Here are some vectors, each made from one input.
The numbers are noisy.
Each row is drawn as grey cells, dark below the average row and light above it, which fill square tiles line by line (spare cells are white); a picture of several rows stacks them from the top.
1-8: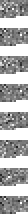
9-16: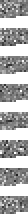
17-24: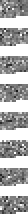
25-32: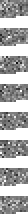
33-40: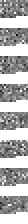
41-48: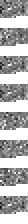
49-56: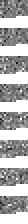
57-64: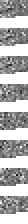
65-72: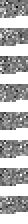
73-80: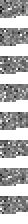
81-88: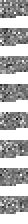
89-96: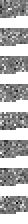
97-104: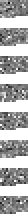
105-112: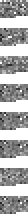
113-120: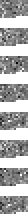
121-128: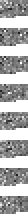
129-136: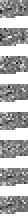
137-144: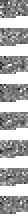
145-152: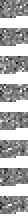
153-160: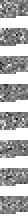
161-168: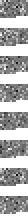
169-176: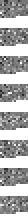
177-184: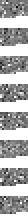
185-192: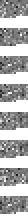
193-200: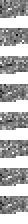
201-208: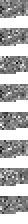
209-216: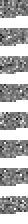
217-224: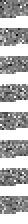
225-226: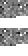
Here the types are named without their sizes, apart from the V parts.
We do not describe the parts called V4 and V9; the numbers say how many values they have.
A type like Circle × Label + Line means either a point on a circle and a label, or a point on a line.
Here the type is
Bool × V9 + List(Line) × V4.
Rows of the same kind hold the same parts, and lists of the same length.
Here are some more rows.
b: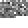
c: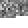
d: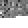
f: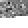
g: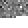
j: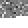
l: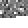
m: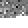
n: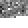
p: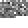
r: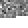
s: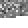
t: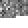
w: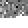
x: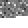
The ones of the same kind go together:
b, l, p
c, d, f, m, t, w, x
g, n
j, r, s

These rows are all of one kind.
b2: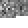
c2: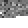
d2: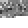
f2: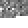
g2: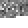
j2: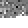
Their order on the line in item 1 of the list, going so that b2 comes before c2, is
g2, d2, b2, j2, f2, c2.
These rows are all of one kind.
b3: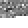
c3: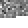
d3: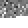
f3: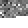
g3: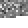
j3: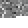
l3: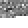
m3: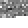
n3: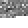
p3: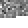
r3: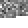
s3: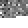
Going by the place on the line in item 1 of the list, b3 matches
d3 and l3.
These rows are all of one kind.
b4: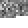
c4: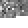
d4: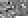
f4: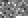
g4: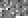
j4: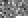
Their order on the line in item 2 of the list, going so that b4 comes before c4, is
g4, b4, d4, j4, c4, f4.
